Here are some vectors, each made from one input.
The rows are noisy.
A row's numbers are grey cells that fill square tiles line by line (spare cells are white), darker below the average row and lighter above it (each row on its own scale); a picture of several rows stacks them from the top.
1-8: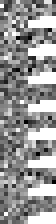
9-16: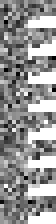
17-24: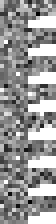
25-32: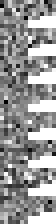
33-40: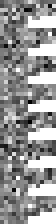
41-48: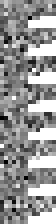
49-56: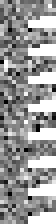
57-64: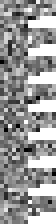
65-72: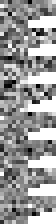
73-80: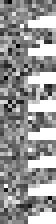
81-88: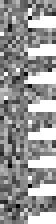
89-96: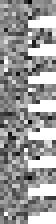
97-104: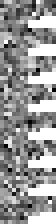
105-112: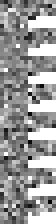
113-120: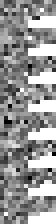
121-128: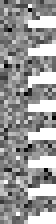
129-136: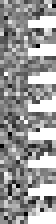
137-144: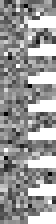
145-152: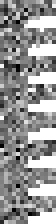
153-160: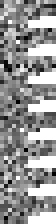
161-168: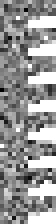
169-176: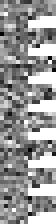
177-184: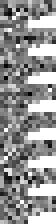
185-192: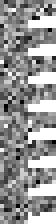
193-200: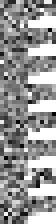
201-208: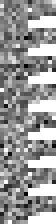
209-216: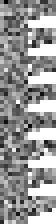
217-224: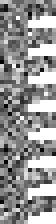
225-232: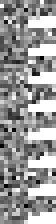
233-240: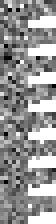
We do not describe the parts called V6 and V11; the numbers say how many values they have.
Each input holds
either a point on an 8-point circle and a value of V6, or a point on a 9-point circle, a true/false value and a value of V11.
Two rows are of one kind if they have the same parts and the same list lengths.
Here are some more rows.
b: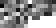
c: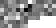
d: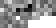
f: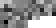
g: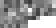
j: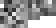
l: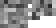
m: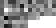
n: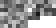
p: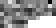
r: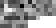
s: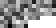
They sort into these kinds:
b, c, d, f, p
g, j, l, m, n, r, s

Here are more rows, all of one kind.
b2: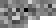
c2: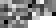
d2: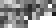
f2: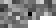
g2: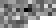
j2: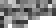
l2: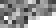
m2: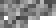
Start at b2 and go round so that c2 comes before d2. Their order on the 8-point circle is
b2, g2, l2, m2, c2, d2, f2, j2.
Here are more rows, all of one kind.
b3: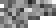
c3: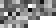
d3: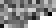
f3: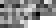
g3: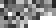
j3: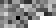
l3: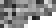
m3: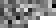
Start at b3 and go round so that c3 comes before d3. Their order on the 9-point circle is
b3, g3, c3, j3, m3, d3, l3, f3.
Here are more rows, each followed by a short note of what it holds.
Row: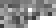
a point on a 9-point circle, a true/false value and a value of V11
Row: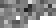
a point on an 8-point circle and a value of V6
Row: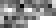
a point on a 9-point circle, a true/false value and a value of V11
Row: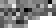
a point on an 8-point circle and a value of V6
